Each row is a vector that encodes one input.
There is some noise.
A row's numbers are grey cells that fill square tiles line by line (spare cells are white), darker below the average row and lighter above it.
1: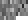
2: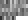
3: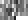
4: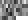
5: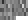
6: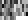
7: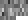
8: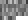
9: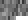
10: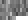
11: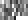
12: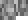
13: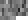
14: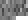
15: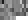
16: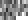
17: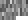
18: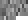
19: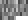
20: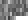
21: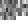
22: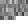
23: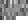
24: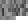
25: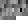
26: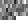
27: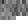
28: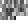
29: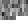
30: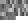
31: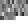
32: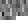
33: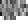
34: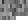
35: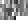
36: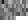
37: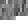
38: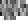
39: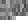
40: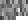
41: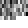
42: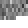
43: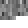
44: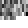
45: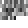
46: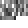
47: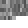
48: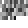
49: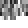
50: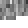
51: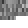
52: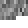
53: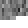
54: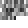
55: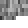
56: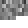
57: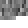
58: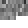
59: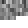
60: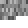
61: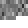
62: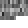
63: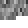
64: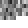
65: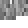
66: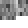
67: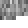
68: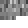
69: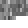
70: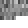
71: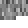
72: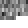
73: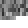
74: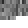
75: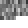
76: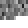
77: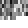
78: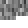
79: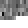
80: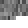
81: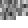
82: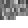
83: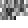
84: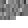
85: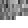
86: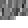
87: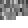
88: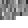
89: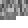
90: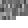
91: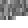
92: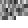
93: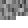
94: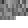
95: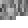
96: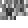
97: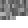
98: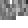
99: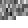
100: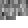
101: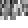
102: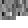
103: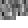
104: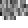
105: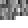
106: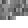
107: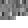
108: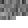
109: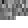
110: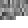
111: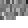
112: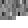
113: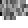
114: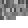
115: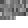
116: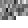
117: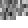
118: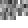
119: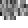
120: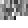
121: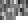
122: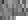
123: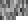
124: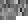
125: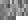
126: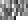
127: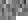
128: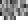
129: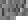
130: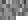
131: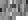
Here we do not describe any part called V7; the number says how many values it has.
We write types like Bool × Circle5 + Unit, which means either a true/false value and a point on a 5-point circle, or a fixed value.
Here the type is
Line6 + (Tree9 + Unit) × V7.
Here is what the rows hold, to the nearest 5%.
About 25% of them hold a point on a 6-point line. The rest hold a value of V7, together with either a fixed value, or a node of a 9-node tree.
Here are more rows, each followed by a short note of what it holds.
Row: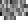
a point on a 6-point line
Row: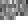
a node of a 9-node tree and a value of V7
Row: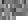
a value of V7
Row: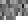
a node of a 9-node tree and a value of V7
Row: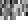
a point on a 6-point line
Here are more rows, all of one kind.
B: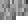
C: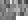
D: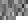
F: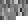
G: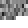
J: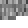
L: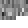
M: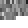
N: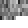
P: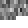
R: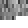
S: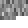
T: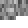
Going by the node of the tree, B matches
G and P.
